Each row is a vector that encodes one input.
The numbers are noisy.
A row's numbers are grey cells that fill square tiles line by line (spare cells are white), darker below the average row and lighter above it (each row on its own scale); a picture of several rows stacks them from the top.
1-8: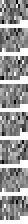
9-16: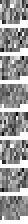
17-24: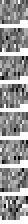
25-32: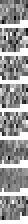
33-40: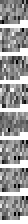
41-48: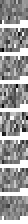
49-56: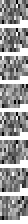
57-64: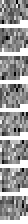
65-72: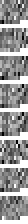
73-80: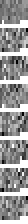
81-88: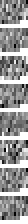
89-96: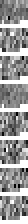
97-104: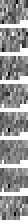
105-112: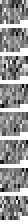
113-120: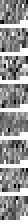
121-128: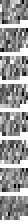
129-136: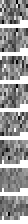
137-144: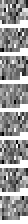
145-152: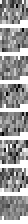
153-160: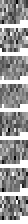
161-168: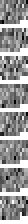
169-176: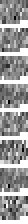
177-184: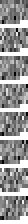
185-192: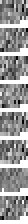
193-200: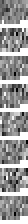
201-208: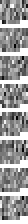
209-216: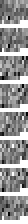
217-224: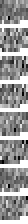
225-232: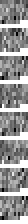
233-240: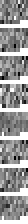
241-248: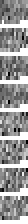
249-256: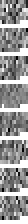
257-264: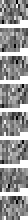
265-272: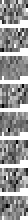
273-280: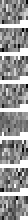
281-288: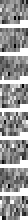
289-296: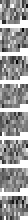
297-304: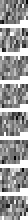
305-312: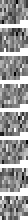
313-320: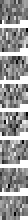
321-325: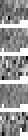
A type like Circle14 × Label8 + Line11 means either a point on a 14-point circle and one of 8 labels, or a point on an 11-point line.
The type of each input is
Bool × Bool × Bool × Bool + Line8 × Line15.
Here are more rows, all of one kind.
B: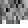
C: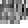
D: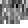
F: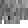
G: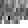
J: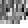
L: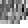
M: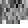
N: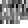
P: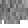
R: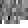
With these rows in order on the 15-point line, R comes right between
F and G.
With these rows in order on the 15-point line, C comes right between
D and N.
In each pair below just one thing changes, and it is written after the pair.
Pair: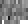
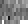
the place on the 8-point line
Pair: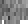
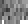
the place on the 8-point line
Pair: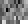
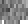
the place on the 8-point line
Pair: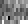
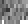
the place on the 15-point line
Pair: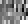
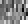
the place on the 15-point line
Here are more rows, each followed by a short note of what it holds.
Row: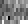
a point on an 8-point line and a point on a 15-point line
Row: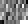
four true/false values
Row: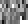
four true/false values
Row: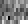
a point on an 8-point line and a point on a 15-point line
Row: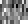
a point on an 8-point line and a point on a 15-point line
